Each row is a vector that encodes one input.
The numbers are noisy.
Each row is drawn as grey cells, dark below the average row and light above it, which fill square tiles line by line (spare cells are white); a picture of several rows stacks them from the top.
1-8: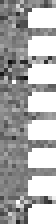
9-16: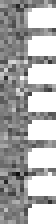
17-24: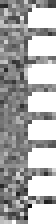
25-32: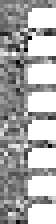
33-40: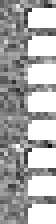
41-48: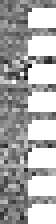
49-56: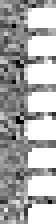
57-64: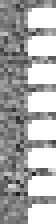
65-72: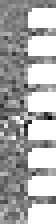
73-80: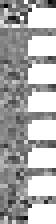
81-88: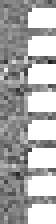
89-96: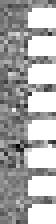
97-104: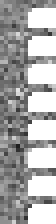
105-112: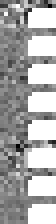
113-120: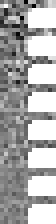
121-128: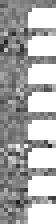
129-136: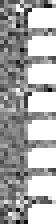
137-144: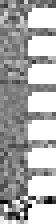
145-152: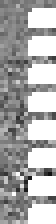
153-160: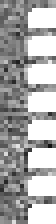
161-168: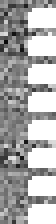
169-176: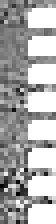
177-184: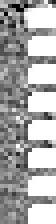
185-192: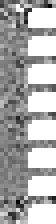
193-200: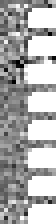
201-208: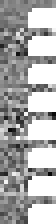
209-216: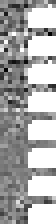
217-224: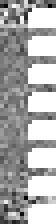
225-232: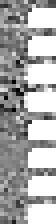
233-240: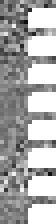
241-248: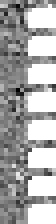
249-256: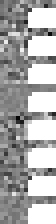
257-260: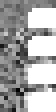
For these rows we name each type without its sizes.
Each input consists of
a point on a circle.
